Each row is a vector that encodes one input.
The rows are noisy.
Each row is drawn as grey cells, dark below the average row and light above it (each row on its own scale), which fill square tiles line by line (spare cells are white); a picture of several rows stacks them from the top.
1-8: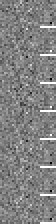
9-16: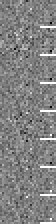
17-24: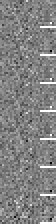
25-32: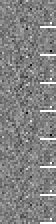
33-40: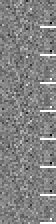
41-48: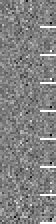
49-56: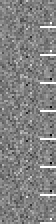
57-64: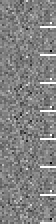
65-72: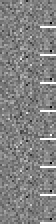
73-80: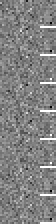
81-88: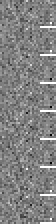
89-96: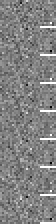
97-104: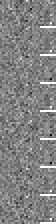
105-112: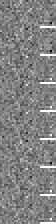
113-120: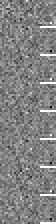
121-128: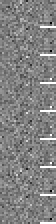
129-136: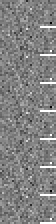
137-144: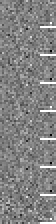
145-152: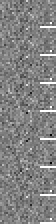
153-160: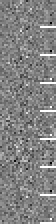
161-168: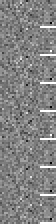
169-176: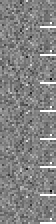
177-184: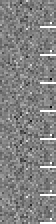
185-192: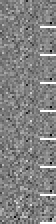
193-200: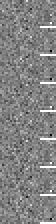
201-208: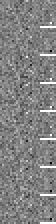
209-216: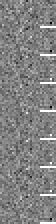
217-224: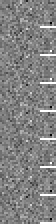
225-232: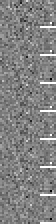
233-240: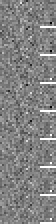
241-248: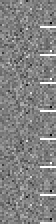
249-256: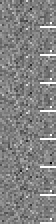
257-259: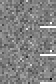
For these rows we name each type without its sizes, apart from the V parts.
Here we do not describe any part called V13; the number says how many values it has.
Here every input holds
a true/false value, together with a list of items, each a label and a value of V13.
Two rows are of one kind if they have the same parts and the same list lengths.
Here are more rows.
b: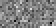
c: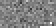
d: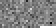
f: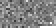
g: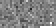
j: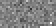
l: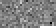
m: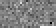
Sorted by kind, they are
b, f
c, d, j
g, l, m

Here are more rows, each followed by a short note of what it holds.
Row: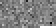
a true/false value, together with a list of one item
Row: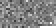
a true/false value, together with the empty list
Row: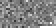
a true/false value, together with the empty list
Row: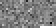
a true/false value, together with a list of one item
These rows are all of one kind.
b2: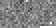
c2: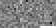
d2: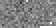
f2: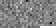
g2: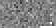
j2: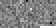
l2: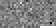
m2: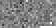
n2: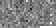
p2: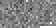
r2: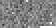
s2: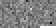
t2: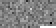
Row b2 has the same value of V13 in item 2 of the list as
c2, j2 and r2.
